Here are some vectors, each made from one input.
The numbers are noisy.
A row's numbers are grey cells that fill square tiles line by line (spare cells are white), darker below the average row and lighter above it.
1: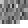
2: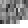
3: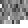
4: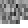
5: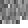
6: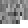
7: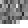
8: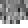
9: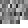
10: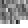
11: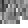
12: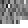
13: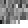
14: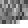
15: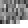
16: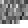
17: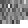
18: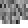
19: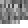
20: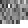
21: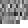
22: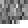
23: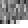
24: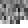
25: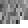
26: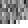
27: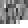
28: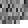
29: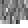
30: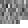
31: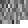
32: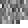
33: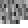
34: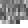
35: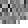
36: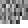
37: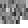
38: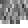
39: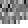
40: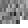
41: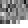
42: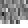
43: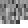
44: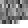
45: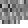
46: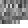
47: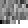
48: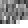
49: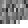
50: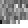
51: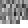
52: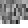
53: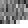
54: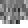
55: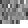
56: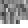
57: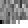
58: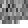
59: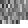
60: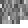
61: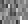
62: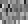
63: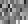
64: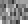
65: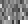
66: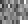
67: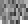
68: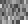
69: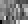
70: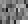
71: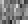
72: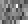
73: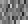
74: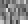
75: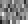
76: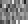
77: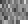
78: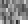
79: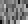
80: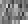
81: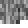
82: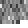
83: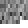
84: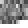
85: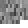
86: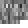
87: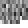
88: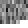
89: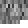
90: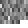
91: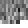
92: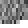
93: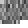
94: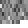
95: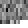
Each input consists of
a true/false value, together with either a point on a 5-point line, or a point on a 6-point line.
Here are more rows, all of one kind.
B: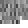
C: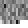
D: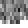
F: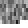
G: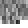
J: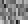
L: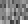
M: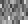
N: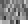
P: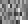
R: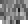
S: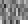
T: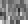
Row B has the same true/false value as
M and P.
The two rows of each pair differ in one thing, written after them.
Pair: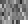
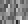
the place on the 6-point line
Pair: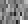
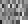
the place on the 6-point line
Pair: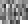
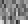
the place on the 6-point line
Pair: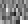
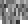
the place on the 6-point line
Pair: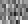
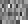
the true/false value
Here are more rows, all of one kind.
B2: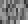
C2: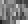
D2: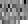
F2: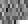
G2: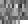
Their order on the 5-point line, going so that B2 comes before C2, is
D2, B2, F2, C2, G2.
